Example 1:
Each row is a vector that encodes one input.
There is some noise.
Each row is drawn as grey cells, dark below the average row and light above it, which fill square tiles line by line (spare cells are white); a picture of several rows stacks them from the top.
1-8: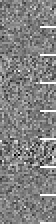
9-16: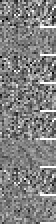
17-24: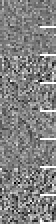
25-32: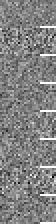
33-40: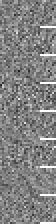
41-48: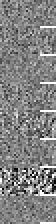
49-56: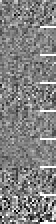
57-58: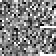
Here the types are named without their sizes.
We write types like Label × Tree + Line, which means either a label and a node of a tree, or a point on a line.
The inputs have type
Circle.
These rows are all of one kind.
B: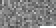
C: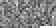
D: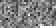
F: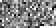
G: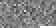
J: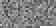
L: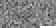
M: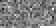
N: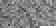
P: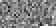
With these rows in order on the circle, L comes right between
D and F.
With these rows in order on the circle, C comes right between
B and J.
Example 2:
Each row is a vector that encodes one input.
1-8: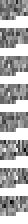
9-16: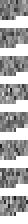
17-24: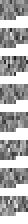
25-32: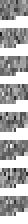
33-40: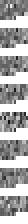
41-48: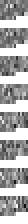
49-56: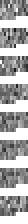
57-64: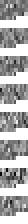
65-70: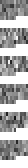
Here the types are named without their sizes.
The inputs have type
Line.
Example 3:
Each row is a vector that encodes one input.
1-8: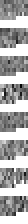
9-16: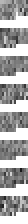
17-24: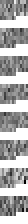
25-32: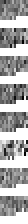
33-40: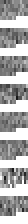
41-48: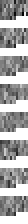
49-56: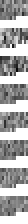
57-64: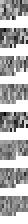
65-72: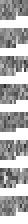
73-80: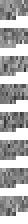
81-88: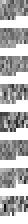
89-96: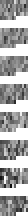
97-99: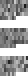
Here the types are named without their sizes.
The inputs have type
Line.
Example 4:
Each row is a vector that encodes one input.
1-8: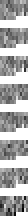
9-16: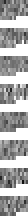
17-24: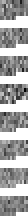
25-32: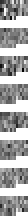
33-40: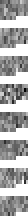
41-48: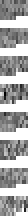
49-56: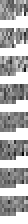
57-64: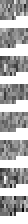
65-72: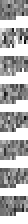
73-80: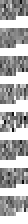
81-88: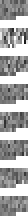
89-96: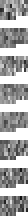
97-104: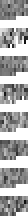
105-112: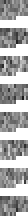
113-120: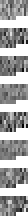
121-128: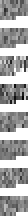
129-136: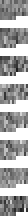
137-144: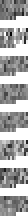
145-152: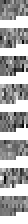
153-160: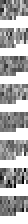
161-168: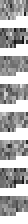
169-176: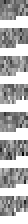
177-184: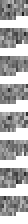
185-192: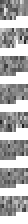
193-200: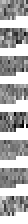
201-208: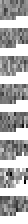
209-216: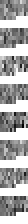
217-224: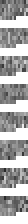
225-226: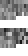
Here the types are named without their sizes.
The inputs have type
Line.
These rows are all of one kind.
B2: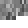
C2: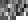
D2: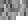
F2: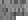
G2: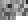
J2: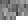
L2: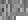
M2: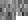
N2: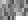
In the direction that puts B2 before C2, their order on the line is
B2, M2, N2, G2, F2, L2, D2, J2, C2.
